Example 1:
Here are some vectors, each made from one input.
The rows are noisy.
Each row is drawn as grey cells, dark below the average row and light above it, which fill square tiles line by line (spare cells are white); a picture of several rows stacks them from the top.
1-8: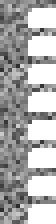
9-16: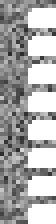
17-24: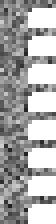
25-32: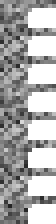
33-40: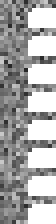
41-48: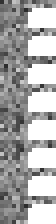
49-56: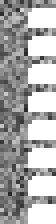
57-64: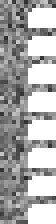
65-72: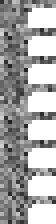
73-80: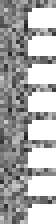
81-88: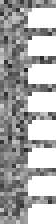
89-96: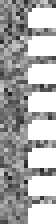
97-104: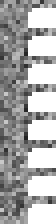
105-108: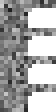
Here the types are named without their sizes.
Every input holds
a label.
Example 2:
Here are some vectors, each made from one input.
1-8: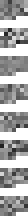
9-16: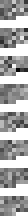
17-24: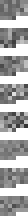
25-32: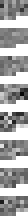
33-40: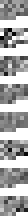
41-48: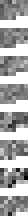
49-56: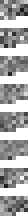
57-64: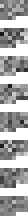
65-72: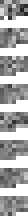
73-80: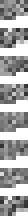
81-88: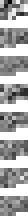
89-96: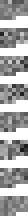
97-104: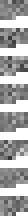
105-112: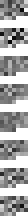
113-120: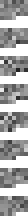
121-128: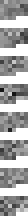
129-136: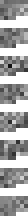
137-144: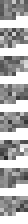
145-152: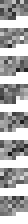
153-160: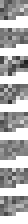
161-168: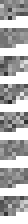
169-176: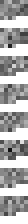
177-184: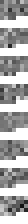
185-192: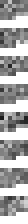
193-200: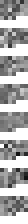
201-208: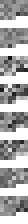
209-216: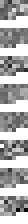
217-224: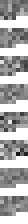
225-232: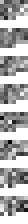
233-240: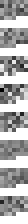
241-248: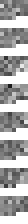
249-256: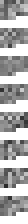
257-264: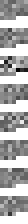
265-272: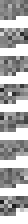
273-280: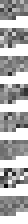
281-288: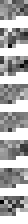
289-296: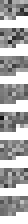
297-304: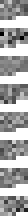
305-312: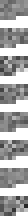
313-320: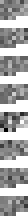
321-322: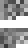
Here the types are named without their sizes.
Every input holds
a node of a tree.
